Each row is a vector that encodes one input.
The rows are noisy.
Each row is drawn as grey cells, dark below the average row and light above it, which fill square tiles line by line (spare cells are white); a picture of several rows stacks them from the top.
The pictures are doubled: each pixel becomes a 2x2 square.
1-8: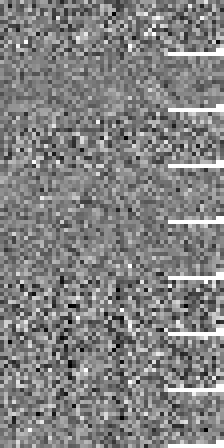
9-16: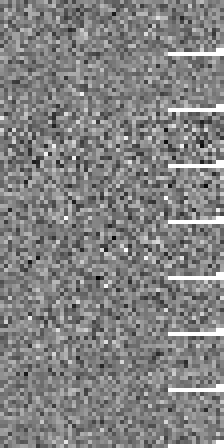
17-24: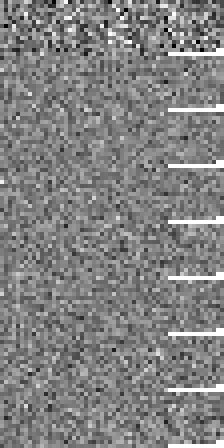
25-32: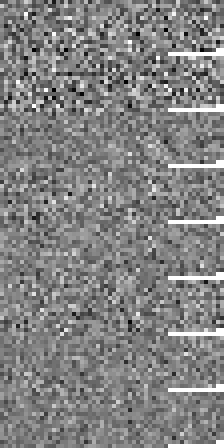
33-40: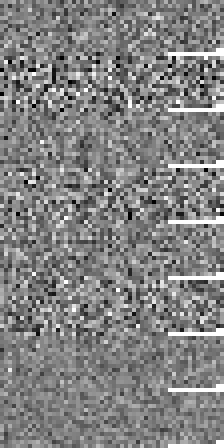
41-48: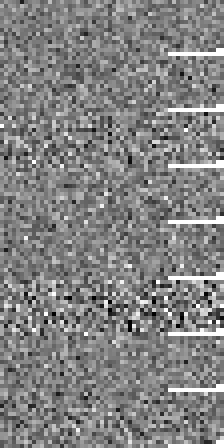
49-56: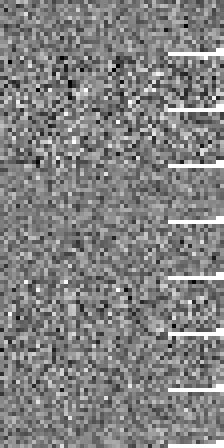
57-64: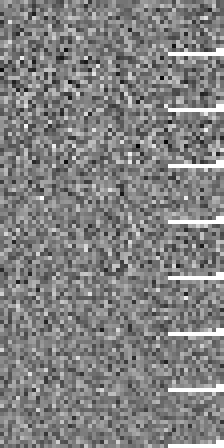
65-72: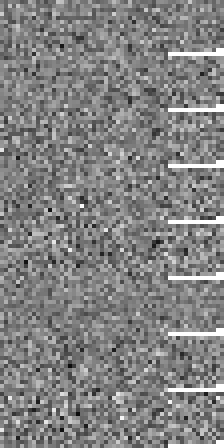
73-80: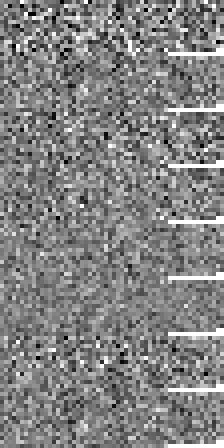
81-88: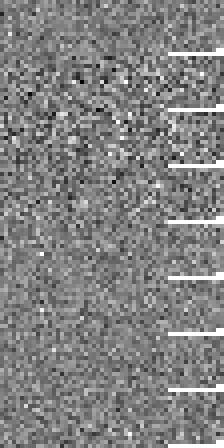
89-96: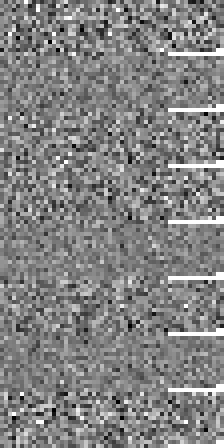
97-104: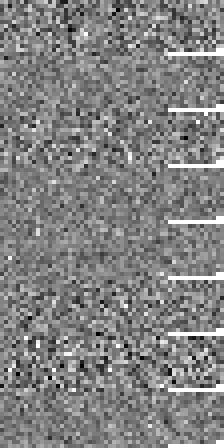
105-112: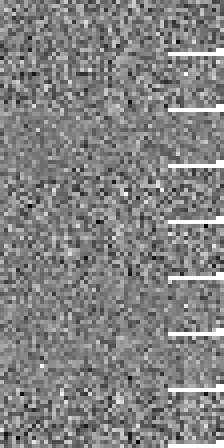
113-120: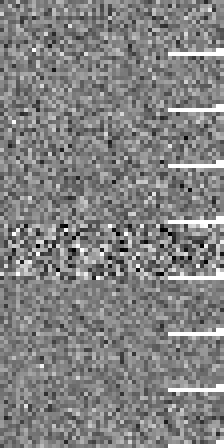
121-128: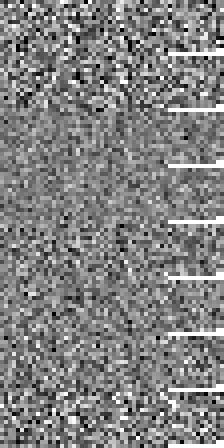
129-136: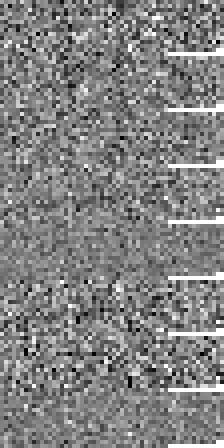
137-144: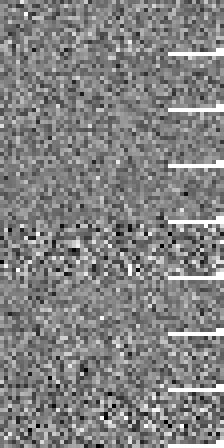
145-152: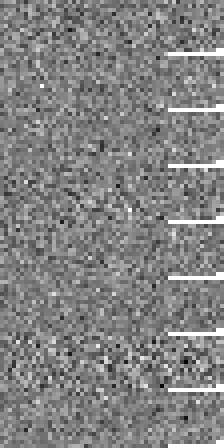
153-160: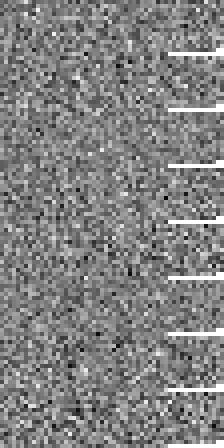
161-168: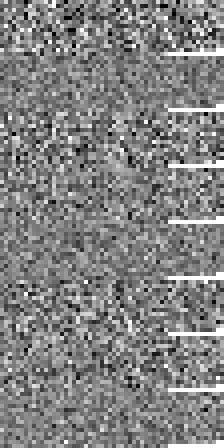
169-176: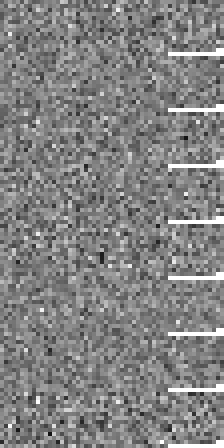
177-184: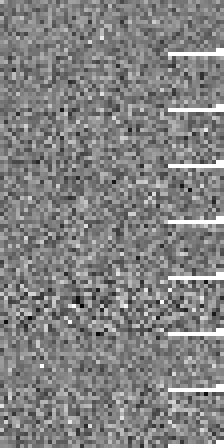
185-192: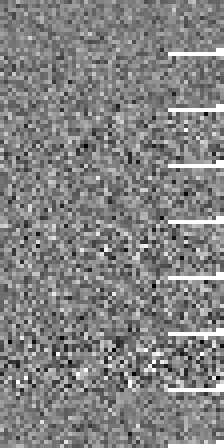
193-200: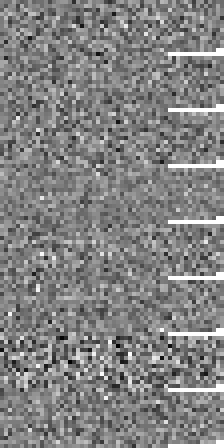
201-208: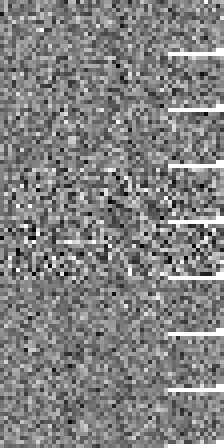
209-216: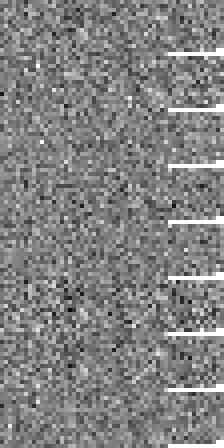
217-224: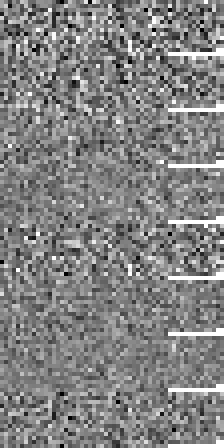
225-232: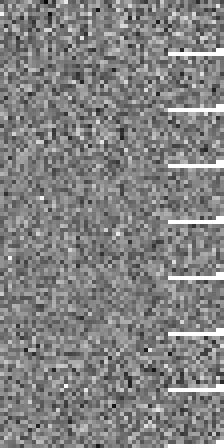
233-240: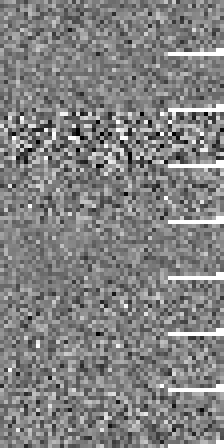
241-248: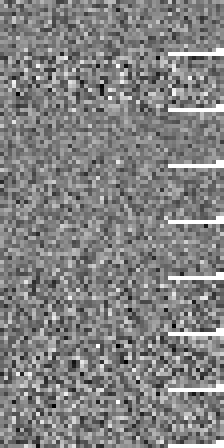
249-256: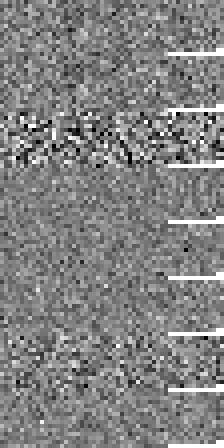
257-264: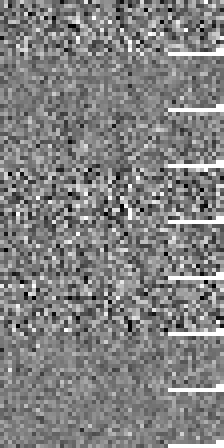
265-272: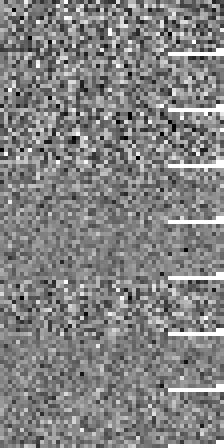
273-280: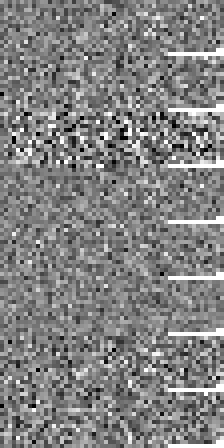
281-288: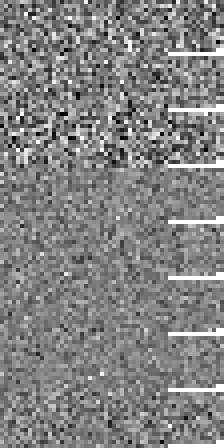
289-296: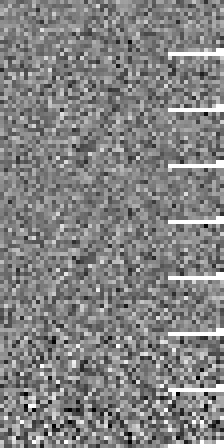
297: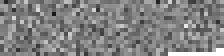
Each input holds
either a point on a 7-point line, or a list of up to three points on a 9-point line.
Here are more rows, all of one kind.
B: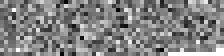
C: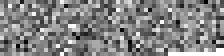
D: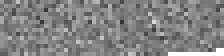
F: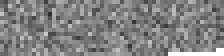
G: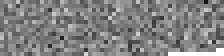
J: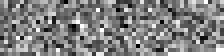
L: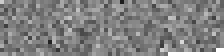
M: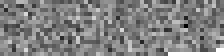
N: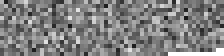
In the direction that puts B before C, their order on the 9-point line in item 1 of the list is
J, F, B, M, G, L, C, D, N.
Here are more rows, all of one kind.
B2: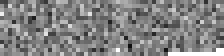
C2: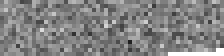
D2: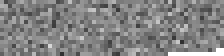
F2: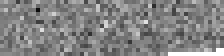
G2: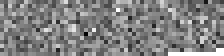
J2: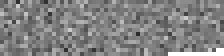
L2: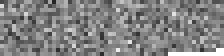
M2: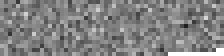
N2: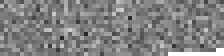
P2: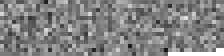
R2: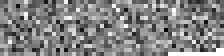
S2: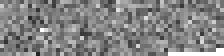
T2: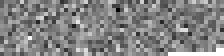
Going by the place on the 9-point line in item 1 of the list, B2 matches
J2, P2 and T2.
